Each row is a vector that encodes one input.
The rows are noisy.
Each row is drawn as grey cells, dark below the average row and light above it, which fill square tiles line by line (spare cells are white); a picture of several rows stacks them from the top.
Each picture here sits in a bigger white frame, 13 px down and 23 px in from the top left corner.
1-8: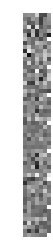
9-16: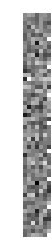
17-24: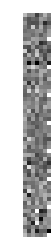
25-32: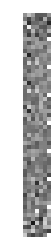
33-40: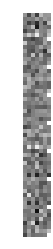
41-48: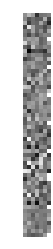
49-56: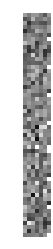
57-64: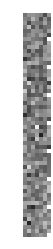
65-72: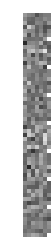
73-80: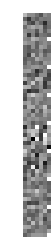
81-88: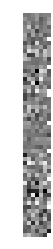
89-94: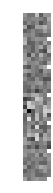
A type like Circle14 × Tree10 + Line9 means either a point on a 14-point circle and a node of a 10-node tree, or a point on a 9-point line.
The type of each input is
Bool × Line8.
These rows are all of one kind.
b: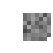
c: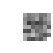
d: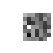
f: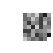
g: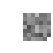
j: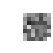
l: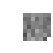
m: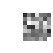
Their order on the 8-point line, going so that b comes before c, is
l, b, f, g, c, j, d, m.
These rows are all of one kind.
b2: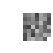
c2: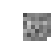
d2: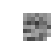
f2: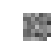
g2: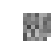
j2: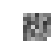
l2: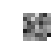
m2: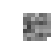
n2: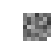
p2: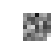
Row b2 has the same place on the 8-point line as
j2 and l2.
